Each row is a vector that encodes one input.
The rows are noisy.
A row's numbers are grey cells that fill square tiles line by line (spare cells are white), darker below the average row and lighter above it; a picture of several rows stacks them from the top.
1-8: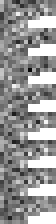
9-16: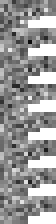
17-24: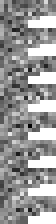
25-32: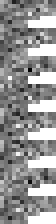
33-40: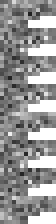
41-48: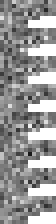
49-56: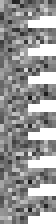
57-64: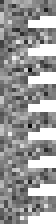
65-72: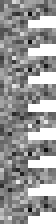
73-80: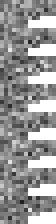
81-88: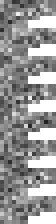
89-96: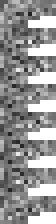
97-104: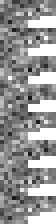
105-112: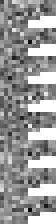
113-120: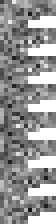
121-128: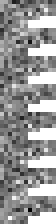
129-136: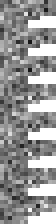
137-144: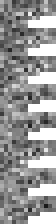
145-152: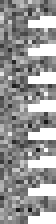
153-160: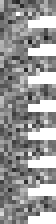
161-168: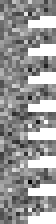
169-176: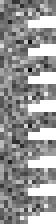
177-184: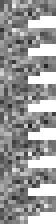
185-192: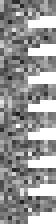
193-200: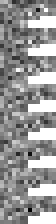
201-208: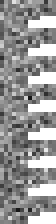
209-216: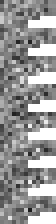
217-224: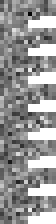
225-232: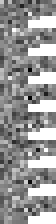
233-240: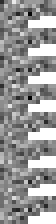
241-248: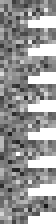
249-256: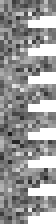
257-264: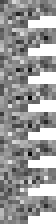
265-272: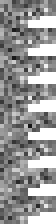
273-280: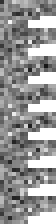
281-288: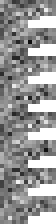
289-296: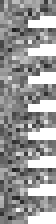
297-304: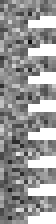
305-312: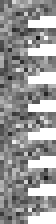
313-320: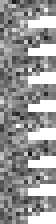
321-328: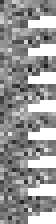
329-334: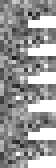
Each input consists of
either a point on each of seven 9-point lines, or a list of up to three points on a 6-point line.
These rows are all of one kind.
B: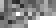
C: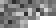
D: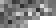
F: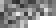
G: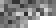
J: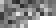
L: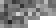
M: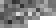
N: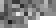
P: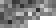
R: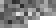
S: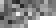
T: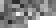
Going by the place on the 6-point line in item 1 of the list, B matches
M, R, S and T.
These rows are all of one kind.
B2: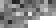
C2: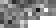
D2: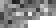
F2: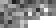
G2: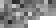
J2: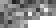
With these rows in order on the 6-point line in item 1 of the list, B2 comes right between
D2 and G2.
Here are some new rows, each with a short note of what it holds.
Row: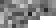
a point on each of seven 9-point lines
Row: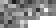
a list of two items
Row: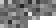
the empty list
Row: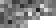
a list of three items
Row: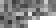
a list of one item
